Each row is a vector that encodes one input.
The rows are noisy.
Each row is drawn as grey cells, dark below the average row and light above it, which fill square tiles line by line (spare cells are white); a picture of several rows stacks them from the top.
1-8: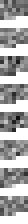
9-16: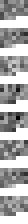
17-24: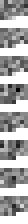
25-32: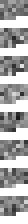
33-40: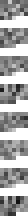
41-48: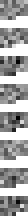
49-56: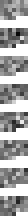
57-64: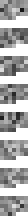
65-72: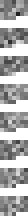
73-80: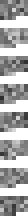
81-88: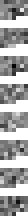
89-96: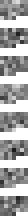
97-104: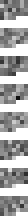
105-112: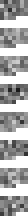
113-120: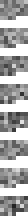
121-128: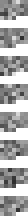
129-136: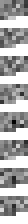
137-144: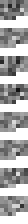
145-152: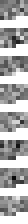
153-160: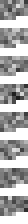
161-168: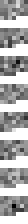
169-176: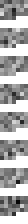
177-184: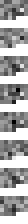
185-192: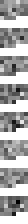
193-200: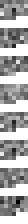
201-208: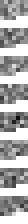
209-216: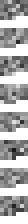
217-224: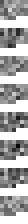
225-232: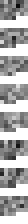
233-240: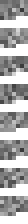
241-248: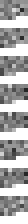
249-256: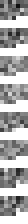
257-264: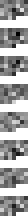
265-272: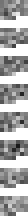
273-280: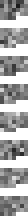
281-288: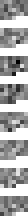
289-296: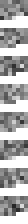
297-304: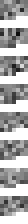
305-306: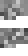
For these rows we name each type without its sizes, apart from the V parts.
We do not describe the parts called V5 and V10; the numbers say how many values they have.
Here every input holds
a point on a line, together with either a point on a line, or a value of V5 and a value of V10.
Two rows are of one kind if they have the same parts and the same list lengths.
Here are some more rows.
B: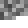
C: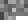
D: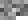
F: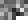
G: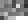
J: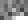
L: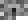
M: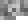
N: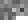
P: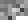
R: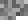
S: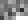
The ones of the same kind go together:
B, C, D, F, G, R
J, L, M, N, P, S

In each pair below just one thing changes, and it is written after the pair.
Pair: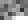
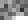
the value of V10
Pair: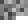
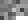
the value of V10
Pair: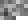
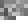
the value of V5
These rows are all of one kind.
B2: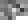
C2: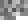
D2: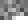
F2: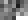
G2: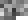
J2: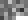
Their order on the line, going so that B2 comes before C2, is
D2, J2, B2, C2, G2, F2.
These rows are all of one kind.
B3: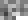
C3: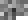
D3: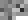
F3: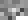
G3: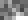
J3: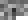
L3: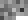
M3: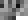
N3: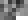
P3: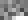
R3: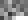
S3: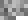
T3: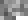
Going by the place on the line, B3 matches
S3 and T3.
